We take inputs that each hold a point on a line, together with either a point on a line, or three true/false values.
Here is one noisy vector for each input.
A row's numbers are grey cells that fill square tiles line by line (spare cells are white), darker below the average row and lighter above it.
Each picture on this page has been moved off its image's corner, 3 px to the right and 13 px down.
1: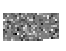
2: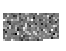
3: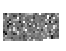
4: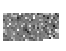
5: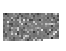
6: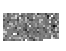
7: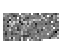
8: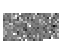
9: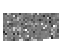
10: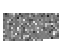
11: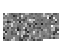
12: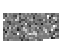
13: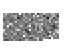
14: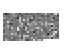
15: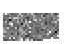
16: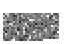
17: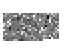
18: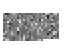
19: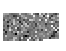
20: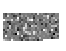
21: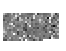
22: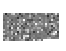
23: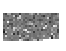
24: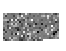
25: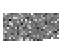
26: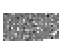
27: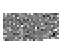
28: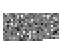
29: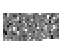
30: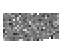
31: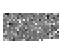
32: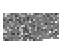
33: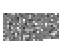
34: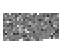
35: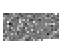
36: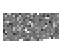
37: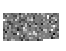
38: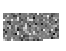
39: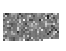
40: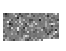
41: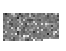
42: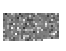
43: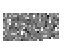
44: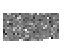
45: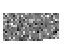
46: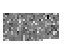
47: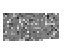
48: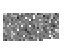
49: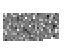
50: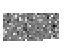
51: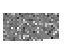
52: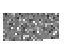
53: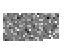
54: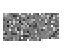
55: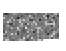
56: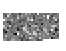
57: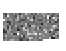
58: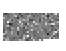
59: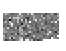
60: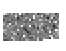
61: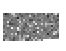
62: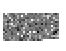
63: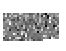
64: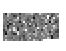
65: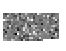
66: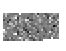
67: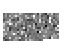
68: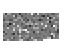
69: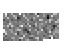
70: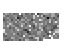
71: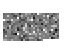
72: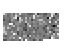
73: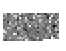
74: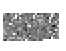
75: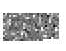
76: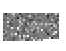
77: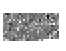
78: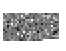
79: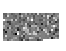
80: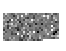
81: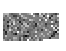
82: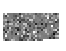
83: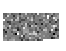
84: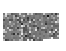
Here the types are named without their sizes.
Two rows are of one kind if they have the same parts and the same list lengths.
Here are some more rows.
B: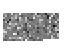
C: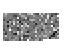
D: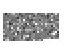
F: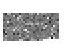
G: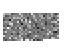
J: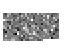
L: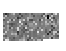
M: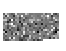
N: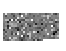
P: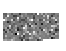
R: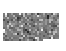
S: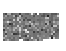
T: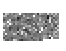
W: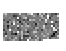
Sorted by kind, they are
B, C, G, M, N, R, T, W
D, F, J, L, P, S

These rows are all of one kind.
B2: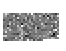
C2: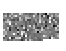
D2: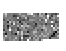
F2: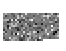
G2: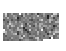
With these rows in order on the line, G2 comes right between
B2 and C2.
